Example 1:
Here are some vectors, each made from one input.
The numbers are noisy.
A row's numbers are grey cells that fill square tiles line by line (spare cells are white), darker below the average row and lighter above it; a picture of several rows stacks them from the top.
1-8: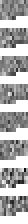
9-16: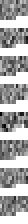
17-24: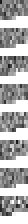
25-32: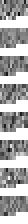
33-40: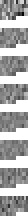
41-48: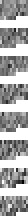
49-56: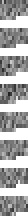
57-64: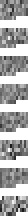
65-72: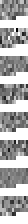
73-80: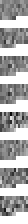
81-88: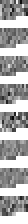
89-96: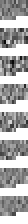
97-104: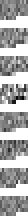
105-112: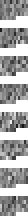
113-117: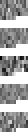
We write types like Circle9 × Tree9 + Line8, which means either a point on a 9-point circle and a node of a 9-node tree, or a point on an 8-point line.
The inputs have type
Bool × Bool × Bool × Line10 + Line11.
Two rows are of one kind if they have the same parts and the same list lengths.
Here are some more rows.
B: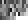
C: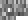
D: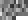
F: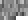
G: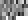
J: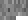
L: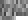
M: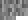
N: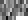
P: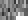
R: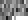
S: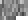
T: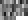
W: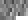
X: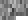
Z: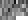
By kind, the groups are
B, D, F, G, J, M, P, S, W, Z
C, L, N, R, T, X

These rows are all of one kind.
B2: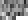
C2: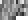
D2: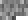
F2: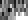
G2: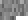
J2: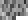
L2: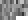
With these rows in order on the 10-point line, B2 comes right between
D2 and J2.
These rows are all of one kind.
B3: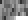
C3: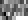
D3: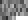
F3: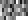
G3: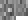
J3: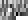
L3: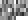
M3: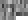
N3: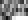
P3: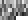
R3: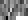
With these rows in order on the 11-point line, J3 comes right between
B3 and C3.
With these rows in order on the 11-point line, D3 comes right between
P3 and R3.
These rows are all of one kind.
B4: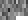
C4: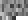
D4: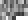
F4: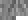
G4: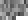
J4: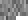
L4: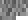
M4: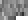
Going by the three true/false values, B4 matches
G4 and L4.
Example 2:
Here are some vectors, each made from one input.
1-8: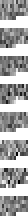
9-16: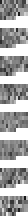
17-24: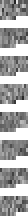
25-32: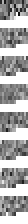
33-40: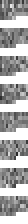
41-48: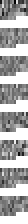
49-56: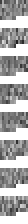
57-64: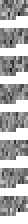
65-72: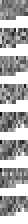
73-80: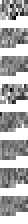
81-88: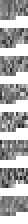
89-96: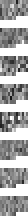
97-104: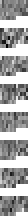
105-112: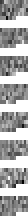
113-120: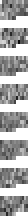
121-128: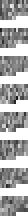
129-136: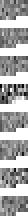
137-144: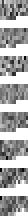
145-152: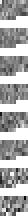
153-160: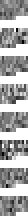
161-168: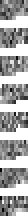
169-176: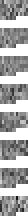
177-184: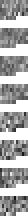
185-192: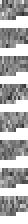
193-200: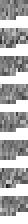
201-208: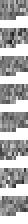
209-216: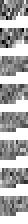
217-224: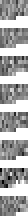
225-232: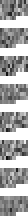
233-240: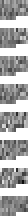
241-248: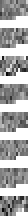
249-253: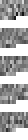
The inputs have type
Bool × Bool × Bool × Bool × Line10 + Line12.
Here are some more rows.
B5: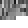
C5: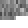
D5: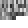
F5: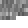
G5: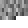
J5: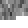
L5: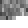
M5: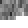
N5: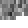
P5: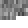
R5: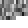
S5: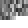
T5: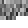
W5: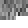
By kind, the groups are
B5, G5
C5, D5, F5, J5, L5, M5, N5, P5, R5, S5, T5, W5

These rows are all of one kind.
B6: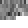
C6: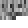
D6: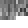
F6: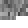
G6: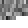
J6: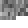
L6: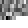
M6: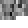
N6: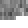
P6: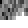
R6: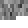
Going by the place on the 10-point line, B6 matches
J6 and N6.
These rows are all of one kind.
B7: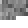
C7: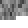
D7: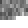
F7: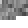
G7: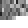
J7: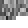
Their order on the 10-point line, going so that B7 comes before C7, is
F7, G7, D7, B7, J7, C7.
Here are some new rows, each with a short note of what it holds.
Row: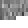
a point on a 12-point line
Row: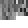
a point on a 10-point line and four true/false values
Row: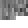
a point on a 10-point line and four true/false values
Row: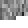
a point on a 12-point line
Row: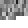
a point on a 12-point line
